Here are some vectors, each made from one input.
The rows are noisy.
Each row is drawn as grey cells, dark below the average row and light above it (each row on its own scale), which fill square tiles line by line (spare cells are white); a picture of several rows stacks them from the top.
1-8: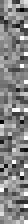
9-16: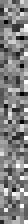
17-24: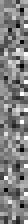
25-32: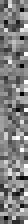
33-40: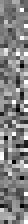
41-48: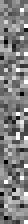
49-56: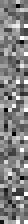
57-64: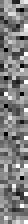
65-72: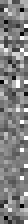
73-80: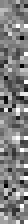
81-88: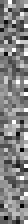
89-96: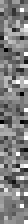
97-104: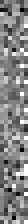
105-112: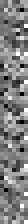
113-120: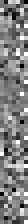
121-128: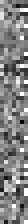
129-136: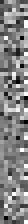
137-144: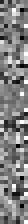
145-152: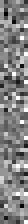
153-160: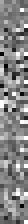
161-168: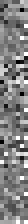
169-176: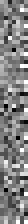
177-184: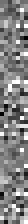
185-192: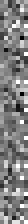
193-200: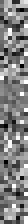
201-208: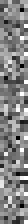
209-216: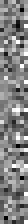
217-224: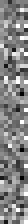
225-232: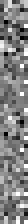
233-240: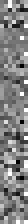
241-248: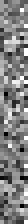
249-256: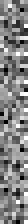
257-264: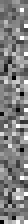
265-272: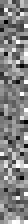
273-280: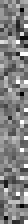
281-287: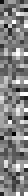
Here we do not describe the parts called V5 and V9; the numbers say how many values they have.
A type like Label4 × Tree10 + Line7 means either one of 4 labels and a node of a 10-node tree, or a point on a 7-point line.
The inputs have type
Bool × V9 + (Circle8 + V5) × V5 + Label7.
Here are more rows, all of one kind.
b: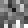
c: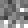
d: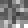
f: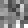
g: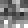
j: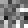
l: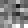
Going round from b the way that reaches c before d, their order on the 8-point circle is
b, j, c, f, l, d, g.
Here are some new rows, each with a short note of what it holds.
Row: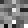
one of 7 labels
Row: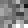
a point on an 8-point circle and a value of V5
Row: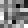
two values of V5
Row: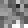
a point on an 8-point circle and a value of V5
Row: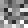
two values of V5
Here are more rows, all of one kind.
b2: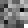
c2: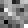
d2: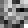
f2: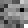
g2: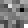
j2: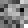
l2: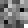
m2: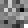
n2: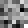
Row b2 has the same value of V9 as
f2, j2 and l2.
